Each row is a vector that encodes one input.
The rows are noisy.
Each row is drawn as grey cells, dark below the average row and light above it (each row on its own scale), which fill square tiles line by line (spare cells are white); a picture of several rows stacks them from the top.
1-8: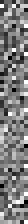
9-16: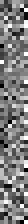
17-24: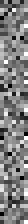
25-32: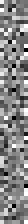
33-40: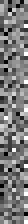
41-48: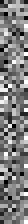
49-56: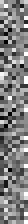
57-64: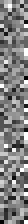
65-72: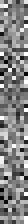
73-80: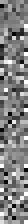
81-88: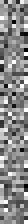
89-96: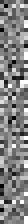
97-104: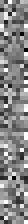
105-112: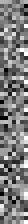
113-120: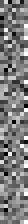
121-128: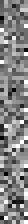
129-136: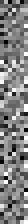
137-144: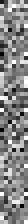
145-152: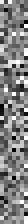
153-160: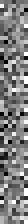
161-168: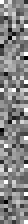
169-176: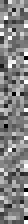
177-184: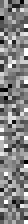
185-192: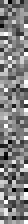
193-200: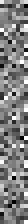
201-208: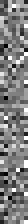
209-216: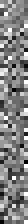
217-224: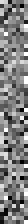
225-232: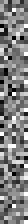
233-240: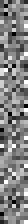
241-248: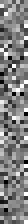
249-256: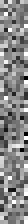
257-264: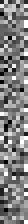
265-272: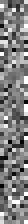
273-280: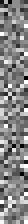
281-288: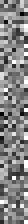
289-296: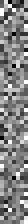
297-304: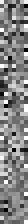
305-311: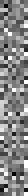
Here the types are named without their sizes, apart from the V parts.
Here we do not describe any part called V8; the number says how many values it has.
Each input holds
either a true/false value and a value of V8, or a list of points on a line.
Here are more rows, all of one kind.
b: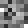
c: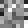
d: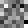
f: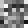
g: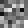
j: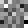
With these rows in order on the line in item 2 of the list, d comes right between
b and j.
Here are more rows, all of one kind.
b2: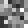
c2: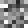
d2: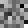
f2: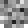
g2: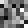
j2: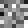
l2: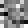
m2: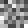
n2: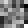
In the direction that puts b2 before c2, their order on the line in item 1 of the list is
j2, b2, c2, m2, f2, n2, l2, d2, g2.
